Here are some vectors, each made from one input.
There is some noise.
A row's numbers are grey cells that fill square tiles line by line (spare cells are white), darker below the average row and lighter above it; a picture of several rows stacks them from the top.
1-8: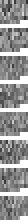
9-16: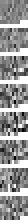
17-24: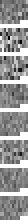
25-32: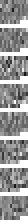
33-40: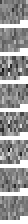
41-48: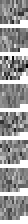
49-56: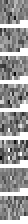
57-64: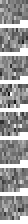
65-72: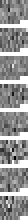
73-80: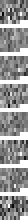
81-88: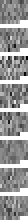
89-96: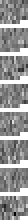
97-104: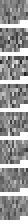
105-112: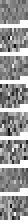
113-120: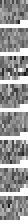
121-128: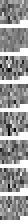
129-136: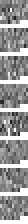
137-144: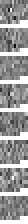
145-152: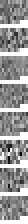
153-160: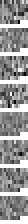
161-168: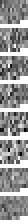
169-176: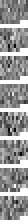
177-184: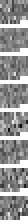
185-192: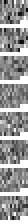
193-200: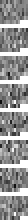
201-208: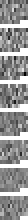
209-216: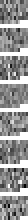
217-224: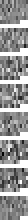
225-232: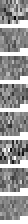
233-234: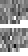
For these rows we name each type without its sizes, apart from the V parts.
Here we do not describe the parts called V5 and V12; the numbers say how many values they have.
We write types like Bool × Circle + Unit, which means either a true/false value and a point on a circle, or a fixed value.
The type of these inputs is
(Bool × V5 + V12) × Tree.
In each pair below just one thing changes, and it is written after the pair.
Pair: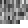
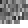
the true/false value
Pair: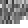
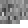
the value of V5
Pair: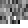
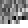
the value of V5
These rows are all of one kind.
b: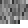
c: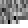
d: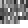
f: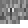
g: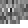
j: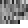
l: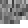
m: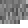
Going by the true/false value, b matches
f and l.
